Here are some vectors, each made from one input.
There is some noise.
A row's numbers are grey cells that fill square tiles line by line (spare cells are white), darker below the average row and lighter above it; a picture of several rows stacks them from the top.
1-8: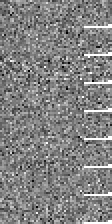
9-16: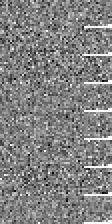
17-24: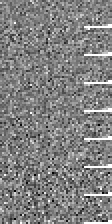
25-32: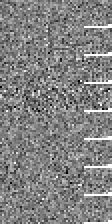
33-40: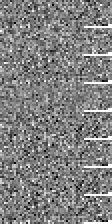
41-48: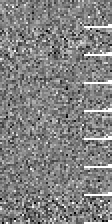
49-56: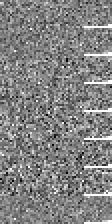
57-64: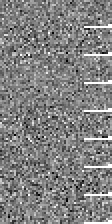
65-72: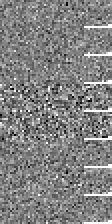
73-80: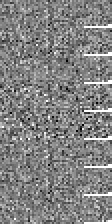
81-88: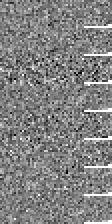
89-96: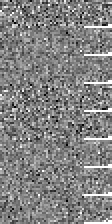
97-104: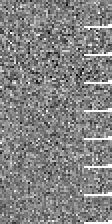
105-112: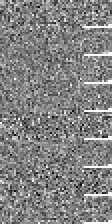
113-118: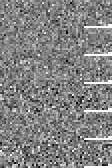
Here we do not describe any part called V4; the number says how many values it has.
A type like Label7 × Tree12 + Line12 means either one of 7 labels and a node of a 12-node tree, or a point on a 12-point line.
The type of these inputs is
Label5 × List2(V4) + Line5.
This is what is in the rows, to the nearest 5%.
About 75% of them hold one of 5 labels, together with a list of up to two values of V4. The rest hold a point on a 5-point line.
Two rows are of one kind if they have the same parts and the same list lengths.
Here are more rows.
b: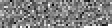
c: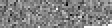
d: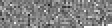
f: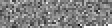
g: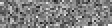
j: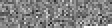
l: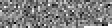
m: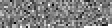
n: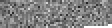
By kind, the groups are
b, l, m
c, n
d, j
f, g

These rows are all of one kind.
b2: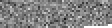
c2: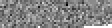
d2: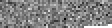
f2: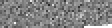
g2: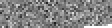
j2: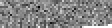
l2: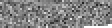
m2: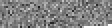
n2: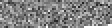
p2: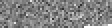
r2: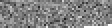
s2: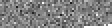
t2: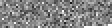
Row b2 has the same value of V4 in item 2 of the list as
d2, g2, p2 and r2.
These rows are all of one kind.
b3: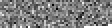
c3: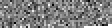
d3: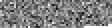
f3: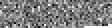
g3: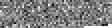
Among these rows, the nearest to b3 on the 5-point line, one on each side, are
c3 and d3.
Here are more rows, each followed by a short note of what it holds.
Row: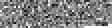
a point on a 5-point line
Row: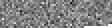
one of 5 labels, together with a list of one item
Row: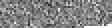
one of 5 labels, together with the empty list
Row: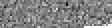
one of 5 labels, together with a list of two items
